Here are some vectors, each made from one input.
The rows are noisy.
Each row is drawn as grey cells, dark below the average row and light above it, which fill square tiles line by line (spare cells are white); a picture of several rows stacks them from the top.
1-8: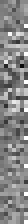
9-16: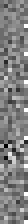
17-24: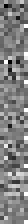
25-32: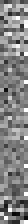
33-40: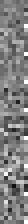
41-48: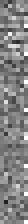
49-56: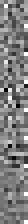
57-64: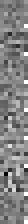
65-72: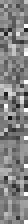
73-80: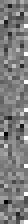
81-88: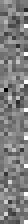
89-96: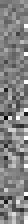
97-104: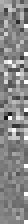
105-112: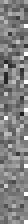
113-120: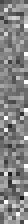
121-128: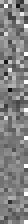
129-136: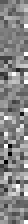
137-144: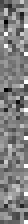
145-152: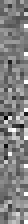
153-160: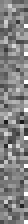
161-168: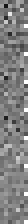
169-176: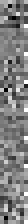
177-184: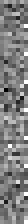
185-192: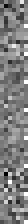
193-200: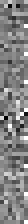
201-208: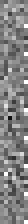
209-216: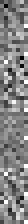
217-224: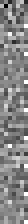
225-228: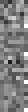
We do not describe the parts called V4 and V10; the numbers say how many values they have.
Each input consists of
either a point on an 11-point circle, a true/false value and a value of V4, or a value of V10.
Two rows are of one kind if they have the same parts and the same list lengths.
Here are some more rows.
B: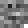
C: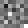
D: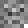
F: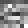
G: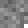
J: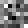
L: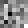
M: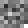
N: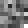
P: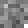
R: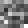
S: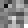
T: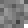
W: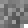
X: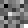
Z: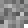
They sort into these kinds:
B, C, G, M, R, X, Z
D, F, J, L, N, P, S, T, W

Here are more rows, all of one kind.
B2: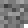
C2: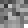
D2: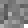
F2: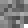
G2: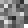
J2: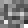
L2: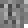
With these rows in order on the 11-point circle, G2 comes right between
B2 and L2.
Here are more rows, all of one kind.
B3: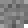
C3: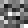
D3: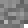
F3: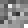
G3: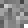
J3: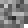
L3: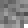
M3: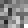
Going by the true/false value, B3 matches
C3 and L3.
